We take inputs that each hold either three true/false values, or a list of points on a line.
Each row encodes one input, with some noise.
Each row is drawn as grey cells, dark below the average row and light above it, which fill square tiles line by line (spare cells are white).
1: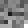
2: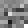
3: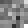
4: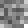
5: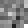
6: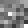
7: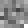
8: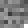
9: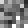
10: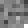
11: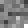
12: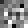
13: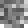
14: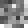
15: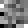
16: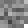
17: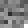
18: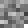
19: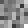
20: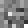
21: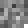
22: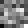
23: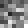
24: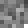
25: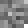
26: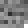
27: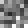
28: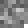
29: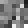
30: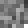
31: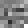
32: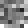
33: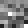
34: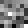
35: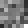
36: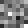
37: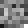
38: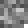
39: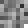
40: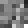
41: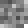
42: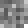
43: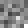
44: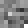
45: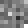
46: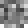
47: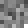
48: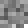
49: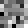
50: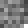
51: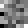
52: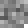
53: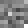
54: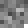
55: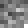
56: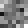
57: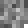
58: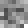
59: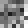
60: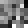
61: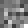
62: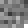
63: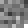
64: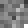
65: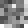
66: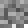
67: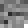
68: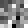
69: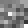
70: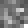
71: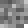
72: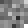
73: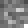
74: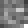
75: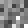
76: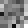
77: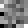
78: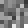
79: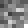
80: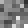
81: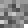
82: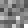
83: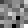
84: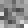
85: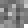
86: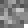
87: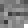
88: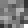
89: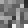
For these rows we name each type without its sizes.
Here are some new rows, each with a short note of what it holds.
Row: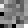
the empty list
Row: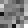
the empty list
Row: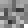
a list of one item
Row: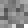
a list of one item
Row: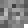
three true/false values
